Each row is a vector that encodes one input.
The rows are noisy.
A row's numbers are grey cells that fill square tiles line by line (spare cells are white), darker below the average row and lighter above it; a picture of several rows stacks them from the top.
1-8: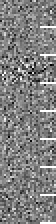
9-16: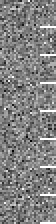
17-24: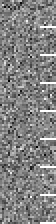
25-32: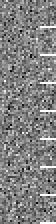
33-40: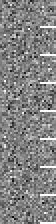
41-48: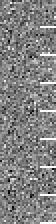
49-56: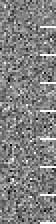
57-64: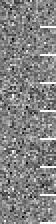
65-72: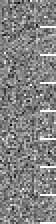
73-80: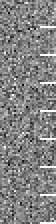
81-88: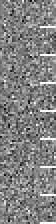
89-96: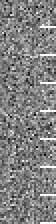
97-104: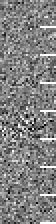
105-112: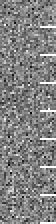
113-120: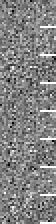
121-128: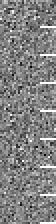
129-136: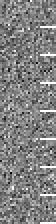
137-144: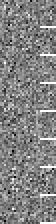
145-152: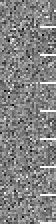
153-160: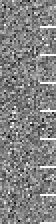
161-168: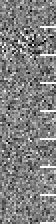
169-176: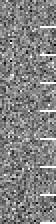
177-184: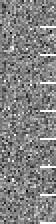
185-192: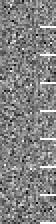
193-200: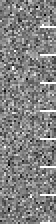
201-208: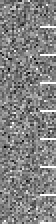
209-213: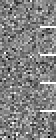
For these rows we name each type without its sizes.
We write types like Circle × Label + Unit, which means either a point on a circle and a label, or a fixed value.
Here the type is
List(Line).
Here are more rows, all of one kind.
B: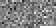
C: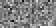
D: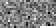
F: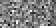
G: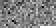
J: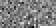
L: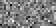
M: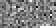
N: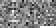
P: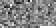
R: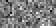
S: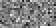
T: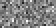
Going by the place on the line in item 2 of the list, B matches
M and S.
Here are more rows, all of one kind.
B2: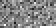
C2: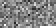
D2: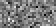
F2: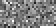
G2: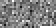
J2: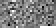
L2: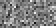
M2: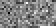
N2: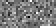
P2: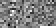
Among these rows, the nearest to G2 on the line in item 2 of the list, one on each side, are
B2 and L2.
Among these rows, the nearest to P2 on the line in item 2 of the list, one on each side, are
J2 and L2.
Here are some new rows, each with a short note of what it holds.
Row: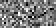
the empty list
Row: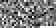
the empty list
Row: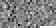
a list of one item
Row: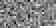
a list of two items
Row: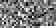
the empty list
